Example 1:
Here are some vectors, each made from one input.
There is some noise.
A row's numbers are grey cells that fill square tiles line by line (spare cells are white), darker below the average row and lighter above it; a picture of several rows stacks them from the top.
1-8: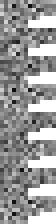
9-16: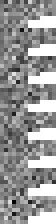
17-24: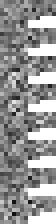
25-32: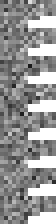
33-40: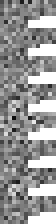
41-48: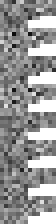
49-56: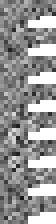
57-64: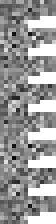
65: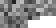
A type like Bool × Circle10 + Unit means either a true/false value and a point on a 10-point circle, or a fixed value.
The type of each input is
Line7.
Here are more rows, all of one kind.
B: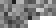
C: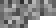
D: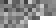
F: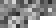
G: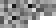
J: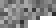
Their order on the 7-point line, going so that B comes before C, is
G, D, B, J, C, F.
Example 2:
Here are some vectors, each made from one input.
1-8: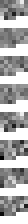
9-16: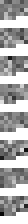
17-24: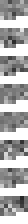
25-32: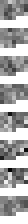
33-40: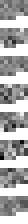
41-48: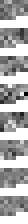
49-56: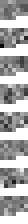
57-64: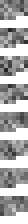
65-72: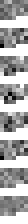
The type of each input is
Line7.
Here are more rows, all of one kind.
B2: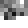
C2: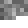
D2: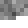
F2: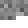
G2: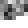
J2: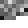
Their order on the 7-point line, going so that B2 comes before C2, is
B2, D2, F2, G2, C2, J2.
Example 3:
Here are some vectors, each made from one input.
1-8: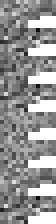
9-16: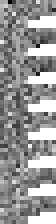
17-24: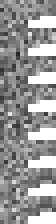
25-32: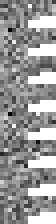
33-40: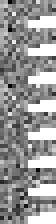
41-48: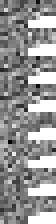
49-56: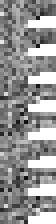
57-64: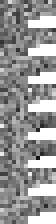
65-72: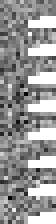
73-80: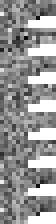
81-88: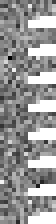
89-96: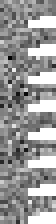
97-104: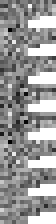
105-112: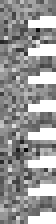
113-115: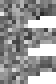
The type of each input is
Tree10.
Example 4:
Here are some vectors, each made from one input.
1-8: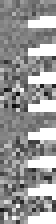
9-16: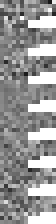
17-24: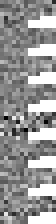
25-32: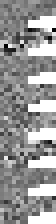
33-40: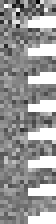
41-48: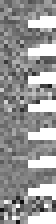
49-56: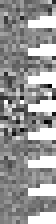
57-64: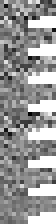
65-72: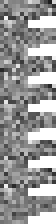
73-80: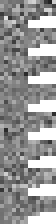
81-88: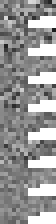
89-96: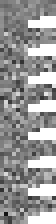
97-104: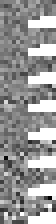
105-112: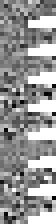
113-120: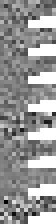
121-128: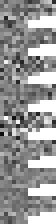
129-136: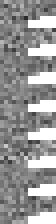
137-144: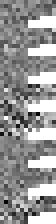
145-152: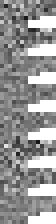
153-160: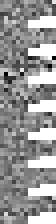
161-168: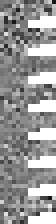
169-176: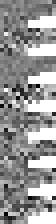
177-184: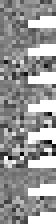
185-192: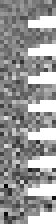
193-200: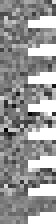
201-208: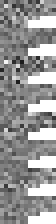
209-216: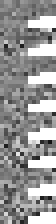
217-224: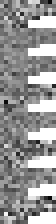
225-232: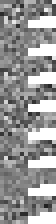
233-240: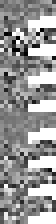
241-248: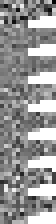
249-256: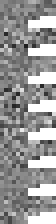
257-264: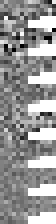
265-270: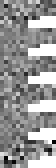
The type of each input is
Line8.
